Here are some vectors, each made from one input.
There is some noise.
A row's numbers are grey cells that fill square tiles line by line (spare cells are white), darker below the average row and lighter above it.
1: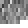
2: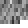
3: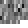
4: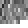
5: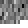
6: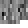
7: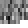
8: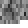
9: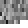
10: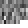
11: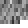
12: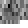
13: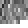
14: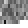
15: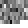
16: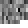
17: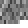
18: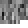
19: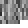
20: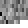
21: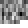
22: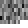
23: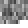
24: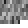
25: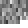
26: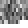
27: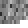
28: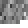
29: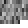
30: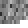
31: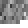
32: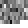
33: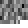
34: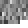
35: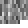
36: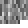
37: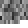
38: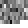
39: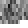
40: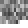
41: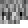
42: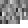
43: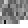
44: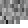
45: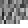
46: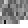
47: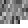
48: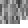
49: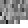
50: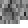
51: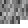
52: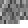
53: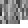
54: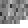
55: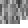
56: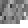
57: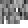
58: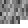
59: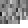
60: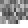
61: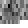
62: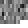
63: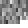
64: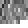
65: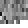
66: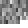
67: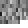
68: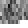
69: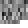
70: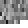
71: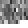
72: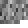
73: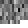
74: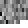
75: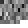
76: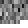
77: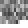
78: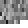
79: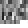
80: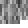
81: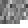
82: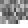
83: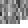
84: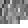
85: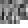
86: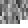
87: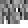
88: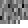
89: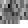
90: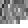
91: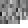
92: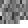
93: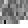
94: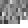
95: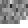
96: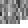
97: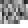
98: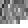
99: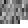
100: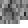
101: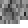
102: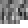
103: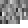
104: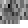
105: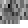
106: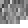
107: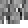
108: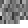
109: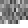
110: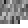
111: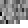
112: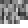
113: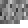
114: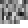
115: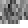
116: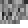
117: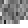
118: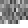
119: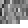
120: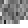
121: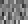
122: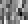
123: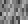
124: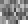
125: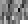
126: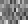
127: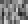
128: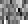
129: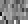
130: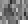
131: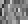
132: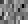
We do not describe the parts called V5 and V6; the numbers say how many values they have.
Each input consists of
either a value of V5 and a value of V6, or a list of up to two items, each a point on each of two 4-point lines.
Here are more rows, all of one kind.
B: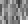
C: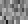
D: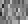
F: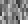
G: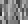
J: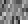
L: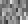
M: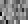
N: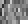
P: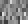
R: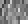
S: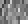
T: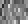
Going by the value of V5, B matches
C and L.
